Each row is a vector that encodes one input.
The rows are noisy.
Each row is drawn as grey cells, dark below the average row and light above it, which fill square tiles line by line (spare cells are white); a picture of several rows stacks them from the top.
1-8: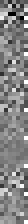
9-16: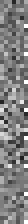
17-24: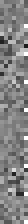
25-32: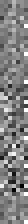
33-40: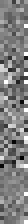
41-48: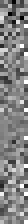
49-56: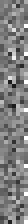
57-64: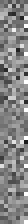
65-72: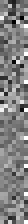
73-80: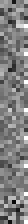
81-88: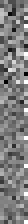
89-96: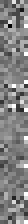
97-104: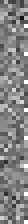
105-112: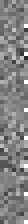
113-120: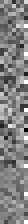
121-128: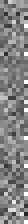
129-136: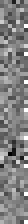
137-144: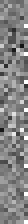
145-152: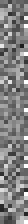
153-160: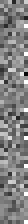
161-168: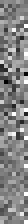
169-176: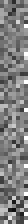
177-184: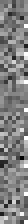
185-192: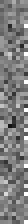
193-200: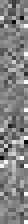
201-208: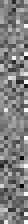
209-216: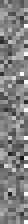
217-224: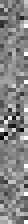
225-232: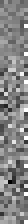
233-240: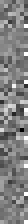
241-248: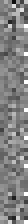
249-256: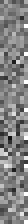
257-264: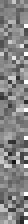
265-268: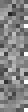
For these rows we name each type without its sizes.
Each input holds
either a point on each of two lines, or a node of a tree.
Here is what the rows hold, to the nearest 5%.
About 20% of them hold a point on each of two lines. The rest hold a node of a tree.
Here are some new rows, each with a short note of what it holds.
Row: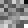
a point on each of two lines
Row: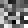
a point on each of two lines
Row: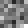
a node of a tree
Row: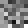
a point on each of two lines
